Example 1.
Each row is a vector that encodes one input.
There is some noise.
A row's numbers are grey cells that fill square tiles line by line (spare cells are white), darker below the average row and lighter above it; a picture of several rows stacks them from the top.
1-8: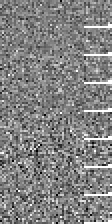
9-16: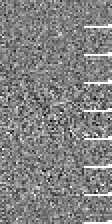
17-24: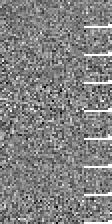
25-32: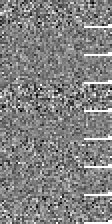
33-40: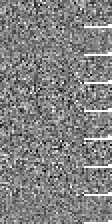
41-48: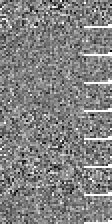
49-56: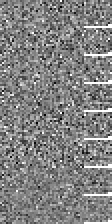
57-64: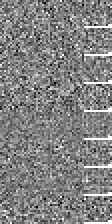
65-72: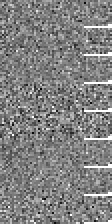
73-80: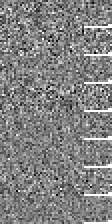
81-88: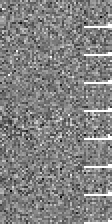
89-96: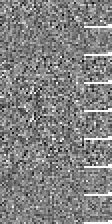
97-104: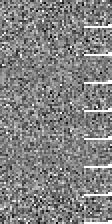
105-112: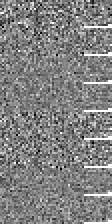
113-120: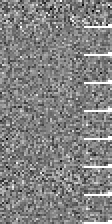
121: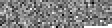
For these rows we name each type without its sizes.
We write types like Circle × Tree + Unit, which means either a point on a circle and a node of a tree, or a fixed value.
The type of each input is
Bool × Circle + Tree + Unit.
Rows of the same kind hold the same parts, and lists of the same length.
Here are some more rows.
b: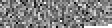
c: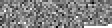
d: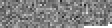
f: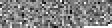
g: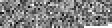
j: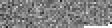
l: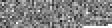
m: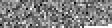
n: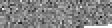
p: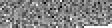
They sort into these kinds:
b, c, f, m, p
d, j, l, n
g

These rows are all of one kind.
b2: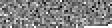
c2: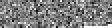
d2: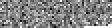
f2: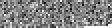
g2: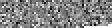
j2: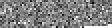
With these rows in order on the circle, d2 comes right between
c2 and g2.
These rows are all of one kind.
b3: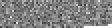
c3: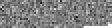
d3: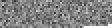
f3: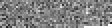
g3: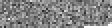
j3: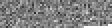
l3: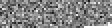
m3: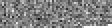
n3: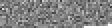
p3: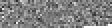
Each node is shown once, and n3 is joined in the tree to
b3, c3 and l3.
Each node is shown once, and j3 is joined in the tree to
c3 and f3.
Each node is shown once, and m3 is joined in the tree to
b3.
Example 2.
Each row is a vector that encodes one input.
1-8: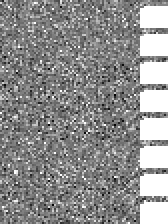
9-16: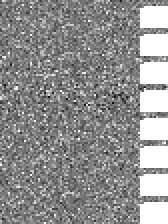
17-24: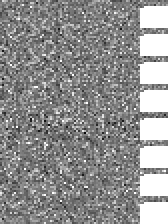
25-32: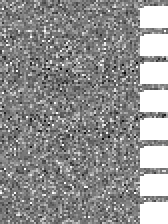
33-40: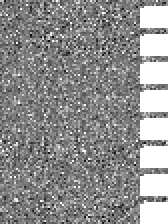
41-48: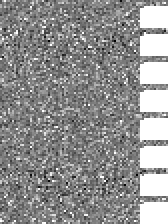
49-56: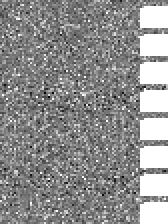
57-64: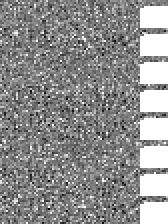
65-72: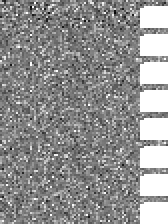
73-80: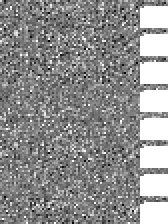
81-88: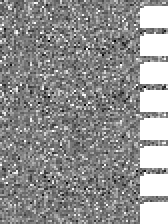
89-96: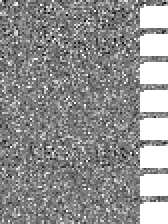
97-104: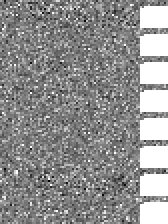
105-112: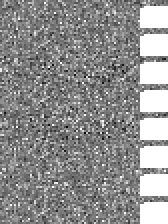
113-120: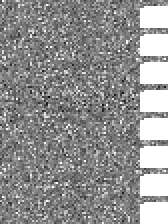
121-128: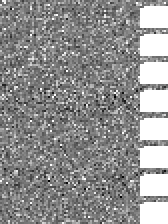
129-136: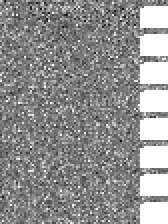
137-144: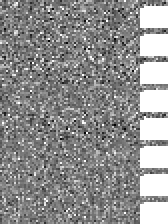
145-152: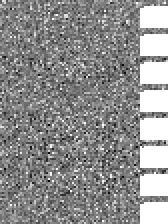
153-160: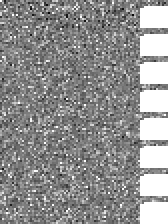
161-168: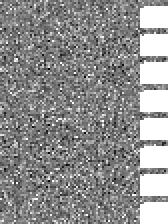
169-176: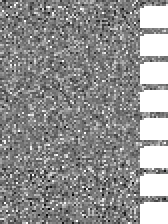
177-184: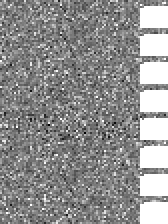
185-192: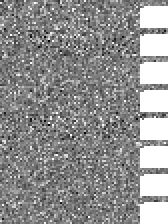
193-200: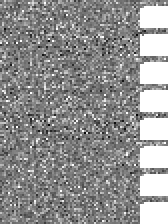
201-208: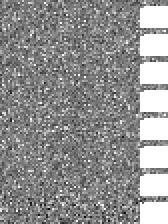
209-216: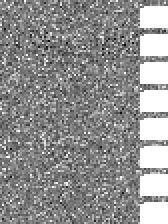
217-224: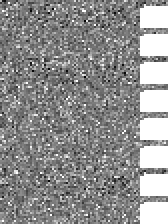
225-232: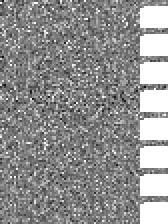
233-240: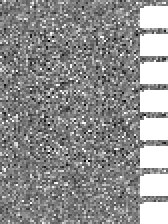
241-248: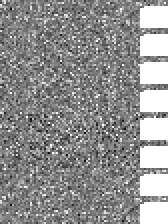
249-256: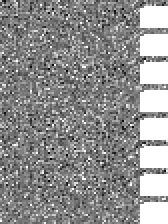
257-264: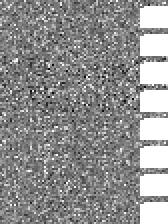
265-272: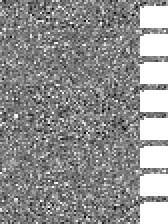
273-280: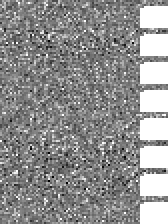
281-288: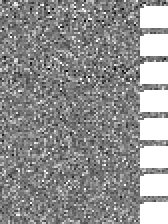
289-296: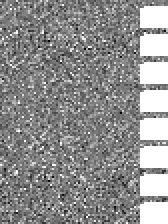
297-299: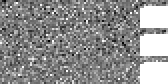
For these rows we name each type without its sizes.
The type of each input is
Bool × Bool × Bool × Bool + Line × Tree.
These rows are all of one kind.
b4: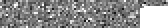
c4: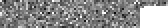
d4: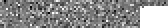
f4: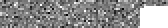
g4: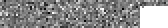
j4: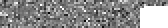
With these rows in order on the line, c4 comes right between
f4 and g4.
